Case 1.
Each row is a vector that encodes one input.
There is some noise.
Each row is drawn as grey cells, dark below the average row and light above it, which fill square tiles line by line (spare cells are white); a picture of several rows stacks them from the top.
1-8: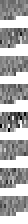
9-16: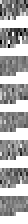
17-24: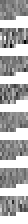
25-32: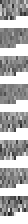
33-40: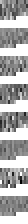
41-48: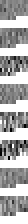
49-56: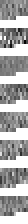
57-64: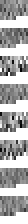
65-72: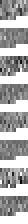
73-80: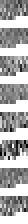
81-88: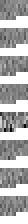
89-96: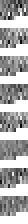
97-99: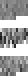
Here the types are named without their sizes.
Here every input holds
a list of points on a line.
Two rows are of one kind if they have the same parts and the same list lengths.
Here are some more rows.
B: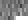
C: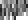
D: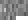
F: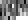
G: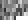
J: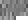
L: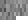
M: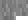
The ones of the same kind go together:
B, F, L, M
C, D, J
G

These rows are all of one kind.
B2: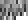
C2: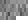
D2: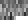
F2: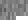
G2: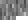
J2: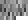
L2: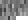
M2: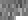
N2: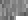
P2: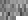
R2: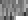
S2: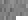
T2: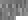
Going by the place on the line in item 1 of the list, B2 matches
D2 and G2.
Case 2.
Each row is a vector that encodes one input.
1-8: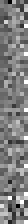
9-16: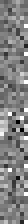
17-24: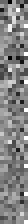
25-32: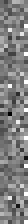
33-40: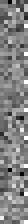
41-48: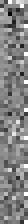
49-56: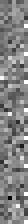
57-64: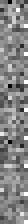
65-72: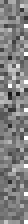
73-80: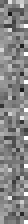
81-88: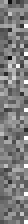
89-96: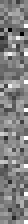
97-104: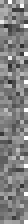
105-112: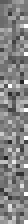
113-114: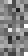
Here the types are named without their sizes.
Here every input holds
a point on a line, together with either a fixed value, or three true/false values.
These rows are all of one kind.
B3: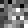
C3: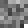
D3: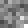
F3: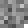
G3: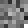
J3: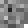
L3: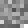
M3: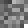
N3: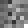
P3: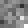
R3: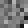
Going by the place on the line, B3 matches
C3 and M3.
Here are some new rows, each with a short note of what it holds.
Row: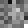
a point on a line and three true/false values
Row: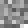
a point on a line and three true/false values
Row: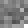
a point on a line
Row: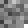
a point on a line and three true/false values
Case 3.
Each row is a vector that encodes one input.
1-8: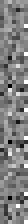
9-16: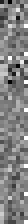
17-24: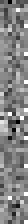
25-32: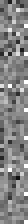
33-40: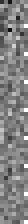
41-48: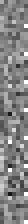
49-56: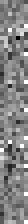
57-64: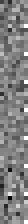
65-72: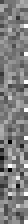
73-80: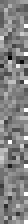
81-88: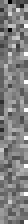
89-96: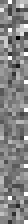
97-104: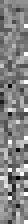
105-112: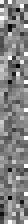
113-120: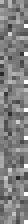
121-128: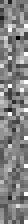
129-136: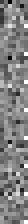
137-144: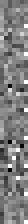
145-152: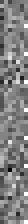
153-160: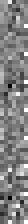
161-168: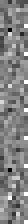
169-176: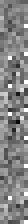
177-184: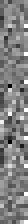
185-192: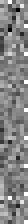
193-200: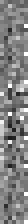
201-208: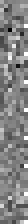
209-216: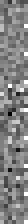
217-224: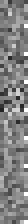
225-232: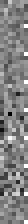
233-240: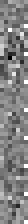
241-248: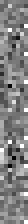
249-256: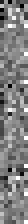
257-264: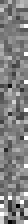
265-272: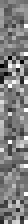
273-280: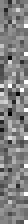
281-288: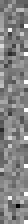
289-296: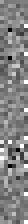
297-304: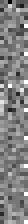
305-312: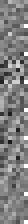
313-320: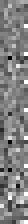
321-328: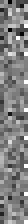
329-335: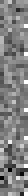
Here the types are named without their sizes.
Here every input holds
a list of points on a line.
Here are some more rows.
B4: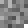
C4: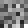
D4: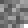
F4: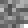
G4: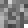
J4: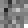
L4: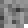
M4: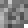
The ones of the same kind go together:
B4, G4, J4, M4
C4
D4, F4, L4

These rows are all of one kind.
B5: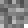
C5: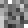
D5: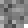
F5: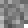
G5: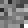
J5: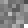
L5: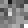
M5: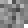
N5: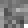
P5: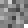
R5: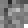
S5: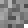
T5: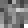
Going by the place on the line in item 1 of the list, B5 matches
C5, F5 and T5.
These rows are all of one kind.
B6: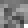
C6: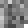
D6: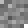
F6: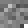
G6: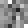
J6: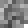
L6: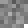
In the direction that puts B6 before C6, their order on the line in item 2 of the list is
B6, F6, C6, J6, L6, G6, D6.
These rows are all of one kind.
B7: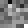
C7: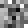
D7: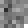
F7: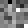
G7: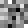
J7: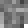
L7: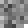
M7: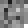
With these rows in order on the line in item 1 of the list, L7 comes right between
D7 and J7.
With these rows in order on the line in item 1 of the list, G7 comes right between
B7 and C7.
